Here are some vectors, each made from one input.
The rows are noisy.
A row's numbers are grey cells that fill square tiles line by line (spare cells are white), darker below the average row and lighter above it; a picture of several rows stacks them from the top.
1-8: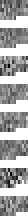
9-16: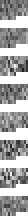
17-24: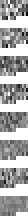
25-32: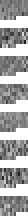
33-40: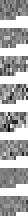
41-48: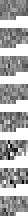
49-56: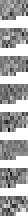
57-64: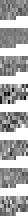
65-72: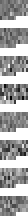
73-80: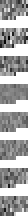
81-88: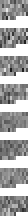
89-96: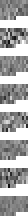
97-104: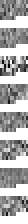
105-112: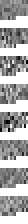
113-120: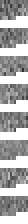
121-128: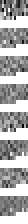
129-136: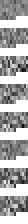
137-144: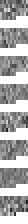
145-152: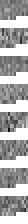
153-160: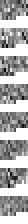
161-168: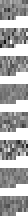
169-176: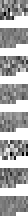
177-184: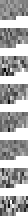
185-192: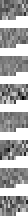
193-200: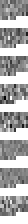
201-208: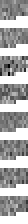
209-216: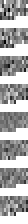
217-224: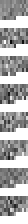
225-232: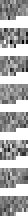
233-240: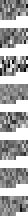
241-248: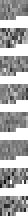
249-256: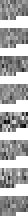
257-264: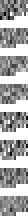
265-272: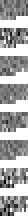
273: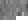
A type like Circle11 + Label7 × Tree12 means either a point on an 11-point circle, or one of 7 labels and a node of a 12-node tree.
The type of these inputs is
List2(Line8).
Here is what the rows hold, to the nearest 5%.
All of them are lists of up to two points on an 8-point line: a few are empty, 35% hold one and 65% two.
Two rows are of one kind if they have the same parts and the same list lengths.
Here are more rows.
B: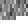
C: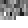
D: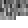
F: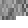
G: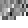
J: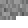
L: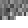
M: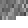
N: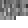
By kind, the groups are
B, F, G, J
C
D, L, M, N

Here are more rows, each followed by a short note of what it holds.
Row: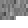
a list of two items
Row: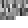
the empty list
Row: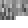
a list of one item
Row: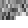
a list of one item
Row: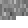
a list of one item
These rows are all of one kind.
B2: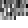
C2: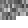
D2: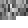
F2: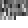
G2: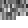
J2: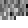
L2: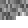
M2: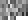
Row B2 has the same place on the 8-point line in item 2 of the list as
D2 and L2.
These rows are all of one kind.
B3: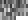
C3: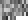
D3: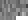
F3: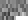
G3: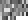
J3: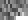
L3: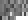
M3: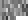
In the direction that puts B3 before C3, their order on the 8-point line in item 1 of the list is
M3, F3, J3, D3, L3, B3, G3, C3.
